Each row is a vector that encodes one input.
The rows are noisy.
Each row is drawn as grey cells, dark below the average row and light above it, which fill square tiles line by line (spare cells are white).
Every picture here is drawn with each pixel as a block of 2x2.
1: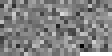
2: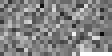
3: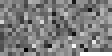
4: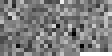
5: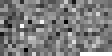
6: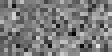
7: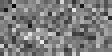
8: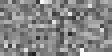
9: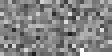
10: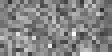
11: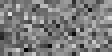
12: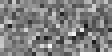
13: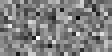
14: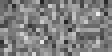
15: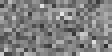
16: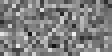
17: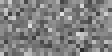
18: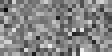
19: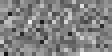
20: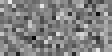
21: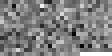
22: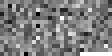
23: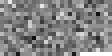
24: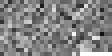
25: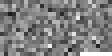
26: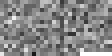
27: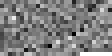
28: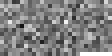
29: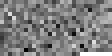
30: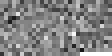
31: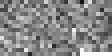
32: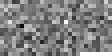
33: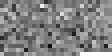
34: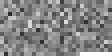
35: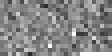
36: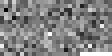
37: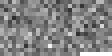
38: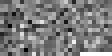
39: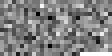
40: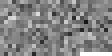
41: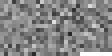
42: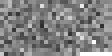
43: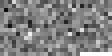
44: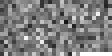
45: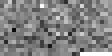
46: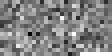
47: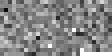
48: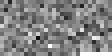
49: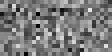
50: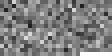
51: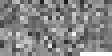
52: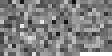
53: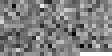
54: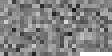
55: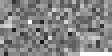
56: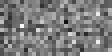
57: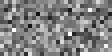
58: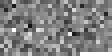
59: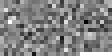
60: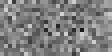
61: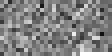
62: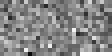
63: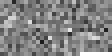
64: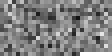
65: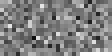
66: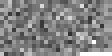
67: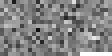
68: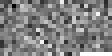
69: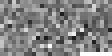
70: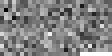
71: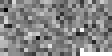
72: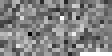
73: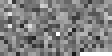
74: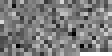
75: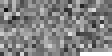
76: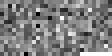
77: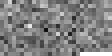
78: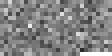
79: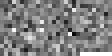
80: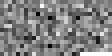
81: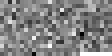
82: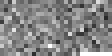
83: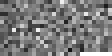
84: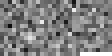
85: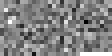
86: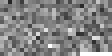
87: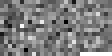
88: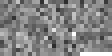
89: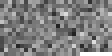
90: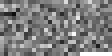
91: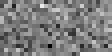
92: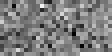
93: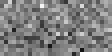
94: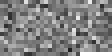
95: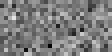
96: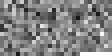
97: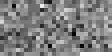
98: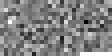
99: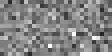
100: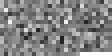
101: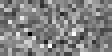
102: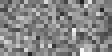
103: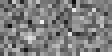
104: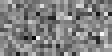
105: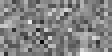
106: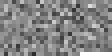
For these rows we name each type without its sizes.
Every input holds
a node of a tree, together with either a point on a circle, or a node of a tree.
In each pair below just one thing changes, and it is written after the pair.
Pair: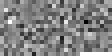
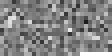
the node of the tree
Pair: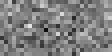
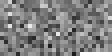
the node of the tree
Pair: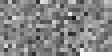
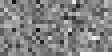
the node of the tree
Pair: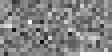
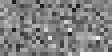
the place on the circle
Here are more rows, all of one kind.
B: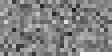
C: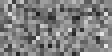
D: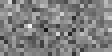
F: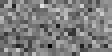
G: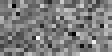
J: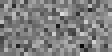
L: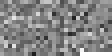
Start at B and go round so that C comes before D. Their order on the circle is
B, J, C, D, F, G, L.
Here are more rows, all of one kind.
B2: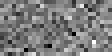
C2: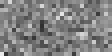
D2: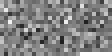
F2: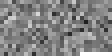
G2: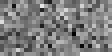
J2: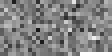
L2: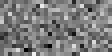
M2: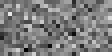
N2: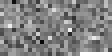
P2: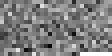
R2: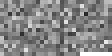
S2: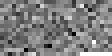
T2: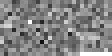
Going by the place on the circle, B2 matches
S2 and T2.
